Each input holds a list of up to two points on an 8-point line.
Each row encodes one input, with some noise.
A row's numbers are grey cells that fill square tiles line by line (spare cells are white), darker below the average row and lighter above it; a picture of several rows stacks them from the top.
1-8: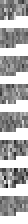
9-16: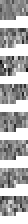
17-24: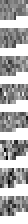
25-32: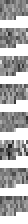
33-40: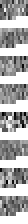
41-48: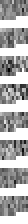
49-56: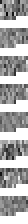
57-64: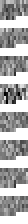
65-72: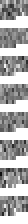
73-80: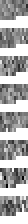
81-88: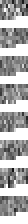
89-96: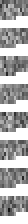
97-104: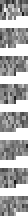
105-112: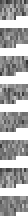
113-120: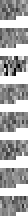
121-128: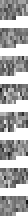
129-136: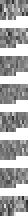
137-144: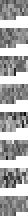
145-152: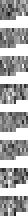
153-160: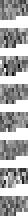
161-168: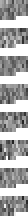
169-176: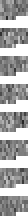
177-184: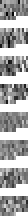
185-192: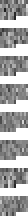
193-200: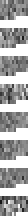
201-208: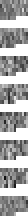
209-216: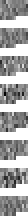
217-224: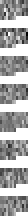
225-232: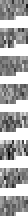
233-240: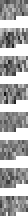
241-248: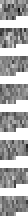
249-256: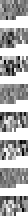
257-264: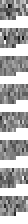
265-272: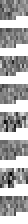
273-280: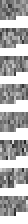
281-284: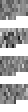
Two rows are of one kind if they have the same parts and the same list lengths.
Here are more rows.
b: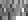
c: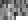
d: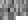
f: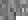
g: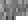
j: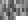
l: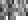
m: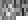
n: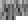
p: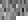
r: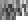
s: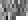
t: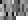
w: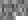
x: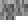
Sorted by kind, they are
b, c, f, l, r
d, g, j, m, n, p, s, w, x
t

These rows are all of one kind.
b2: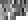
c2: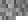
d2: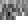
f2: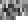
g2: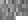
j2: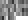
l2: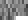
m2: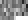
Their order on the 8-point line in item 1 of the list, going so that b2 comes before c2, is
d2, f2, j2, b2, g2, m2, c2, l2.
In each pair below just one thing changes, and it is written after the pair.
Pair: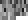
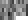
the place on the 8-point line in item 1 of the list
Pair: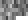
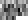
the place on the 8-point line in item 1 of the list
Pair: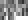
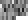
the place on the 8-point line in item 2 of the list
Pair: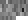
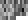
the place on the 8-point line in item 1 of the list
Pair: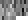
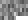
the place on the 8-point line in item 2 of the list
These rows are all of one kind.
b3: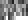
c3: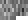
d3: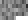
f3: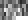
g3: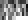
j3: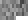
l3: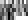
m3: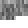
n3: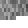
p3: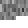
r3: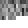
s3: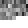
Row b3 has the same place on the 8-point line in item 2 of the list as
c3 and r3.
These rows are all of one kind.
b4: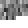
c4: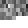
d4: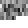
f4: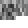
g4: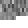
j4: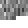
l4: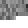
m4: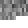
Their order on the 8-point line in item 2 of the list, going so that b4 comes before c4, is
b4, j4, c4, d4, l4, g4, f4, m4.
